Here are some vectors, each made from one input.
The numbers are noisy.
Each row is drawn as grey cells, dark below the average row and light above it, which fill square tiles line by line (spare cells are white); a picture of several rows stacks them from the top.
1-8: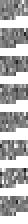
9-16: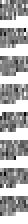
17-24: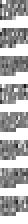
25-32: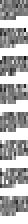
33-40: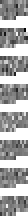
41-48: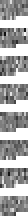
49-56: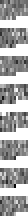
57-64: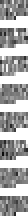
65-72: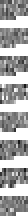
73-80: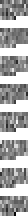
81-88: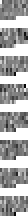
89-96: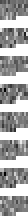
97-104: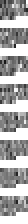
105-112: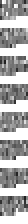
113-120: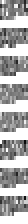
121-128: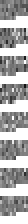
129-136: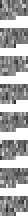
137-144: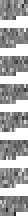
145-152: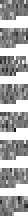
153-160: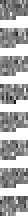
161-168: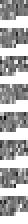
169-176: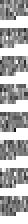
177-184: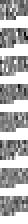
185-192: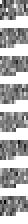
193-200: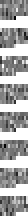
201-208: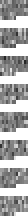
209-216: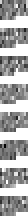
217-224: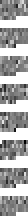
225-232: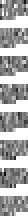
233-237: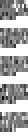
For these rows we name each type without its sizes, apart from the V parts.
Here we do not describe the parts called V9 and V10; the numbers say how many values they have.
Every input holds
a point on a line and a value of V9, together with either a point on a circle, or a value of V10.
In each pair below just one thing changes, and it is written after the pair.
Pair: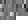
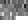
the place on the line
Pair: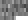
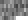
the value of V9
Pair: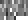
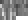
the place on the circle
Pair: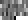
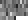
the place on the circle
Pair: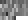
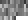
the place on the line
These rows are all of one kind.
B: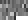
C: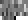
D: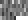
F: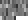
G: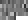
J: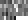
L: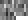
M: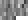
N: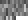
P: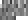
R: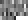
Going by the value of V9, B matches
D and G.
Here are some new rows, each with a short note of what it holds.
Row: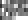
a point on a line, a value of V9 and a value of V10
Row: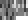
a point on a line, a value of V9 and a value of V10
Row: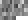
a point on a circle, a point on a line and a value of V9
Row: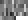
a point on a circle, a point on a line and a value of V9
